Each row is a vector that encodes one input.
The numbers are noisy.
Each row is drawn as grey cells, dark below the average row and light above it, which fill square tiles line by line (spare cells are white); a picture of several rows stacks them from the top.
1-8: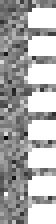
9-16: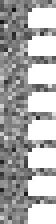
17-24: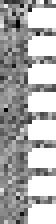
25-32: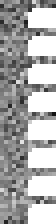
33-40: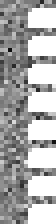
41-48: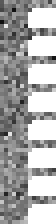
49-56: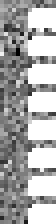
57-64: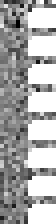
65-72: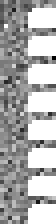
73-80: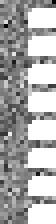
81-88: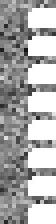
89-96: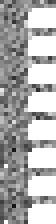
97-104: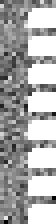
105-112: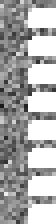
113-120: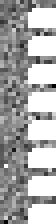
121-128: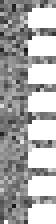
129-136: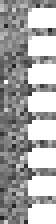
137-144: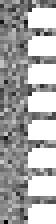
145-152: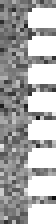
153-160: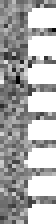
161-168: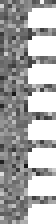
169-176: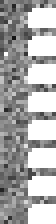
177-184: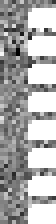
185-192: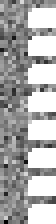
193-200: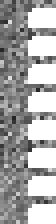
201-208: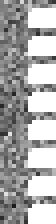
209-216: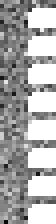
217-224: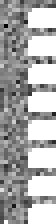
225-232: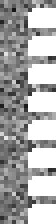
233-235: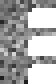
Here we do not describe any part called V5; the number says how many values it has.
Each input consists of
a list of up to two items, each a true/false value and a value of V5.
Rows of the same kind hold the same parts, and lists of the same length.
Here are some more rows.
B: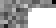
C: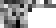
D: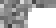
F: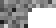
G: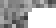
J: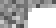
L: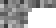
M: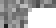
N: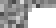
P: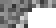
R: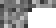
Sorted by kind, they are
B, D, G, J, L, M, N
C
F, P, R

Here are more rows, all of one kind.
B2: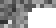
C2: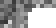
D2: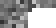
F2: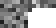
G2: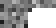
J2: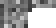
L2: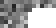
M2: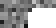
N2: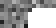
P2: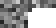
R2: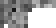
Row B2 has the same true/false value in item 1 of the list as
C2, L2 and R2.
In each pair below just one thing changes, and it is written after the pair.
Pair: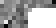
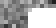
the true/false value in item 1 of the list
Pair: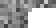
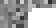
the true/false value in item 1 of the list
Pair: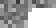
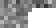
the true/false value in item 1 of the list
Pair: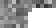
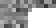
the true/false value in item 2 of the list
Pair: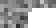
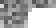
the value of V5 in item 1 of the list
